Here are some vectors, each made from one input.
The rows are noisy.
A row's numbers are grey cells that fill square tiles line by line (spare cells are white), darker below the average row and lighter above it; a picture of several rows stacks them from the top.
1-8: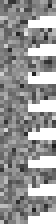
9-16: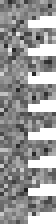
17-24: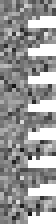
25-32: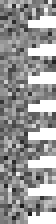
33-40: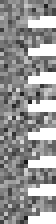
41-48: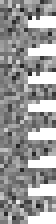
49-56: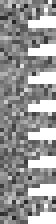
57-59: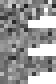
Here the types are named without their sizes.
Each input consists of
a label, together with either a fixed value, or a node of a tree.
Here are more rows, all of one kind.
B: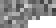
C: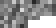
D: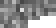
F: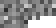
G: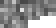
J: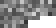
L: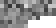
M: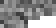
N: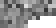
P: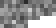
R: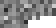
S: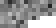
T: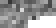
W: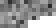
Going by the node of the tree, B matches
C, D, G and T.
